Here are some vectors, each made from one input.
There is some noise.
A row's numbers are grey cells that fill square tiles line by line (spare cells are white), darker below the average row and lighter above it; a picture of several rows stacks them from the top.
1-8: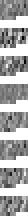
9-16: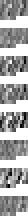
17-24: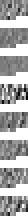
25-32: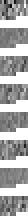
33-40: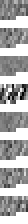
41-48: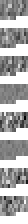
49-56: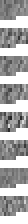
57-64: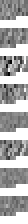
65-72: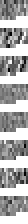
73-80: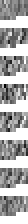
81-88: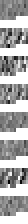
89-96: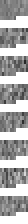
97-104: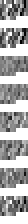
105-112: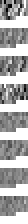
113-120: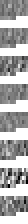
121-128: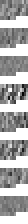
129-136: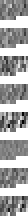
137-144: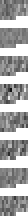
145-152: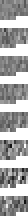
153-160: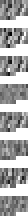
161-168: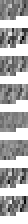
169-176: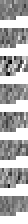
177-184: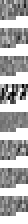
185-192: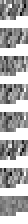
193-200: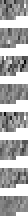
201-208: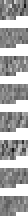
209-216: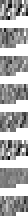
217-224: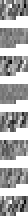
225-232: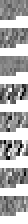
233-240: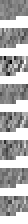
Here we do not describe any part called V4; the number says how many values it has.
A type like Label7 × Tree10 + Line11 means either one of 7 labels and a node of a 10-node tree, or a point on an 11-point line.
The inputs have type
(Bool × Bool × Bool × Bool + Label8) × Label6 × V4.
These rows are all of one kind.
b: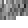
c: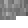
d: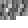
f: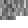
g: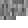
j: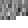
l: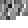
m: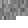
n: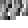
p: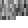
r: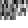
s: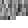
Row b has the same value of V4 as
l, p and s.
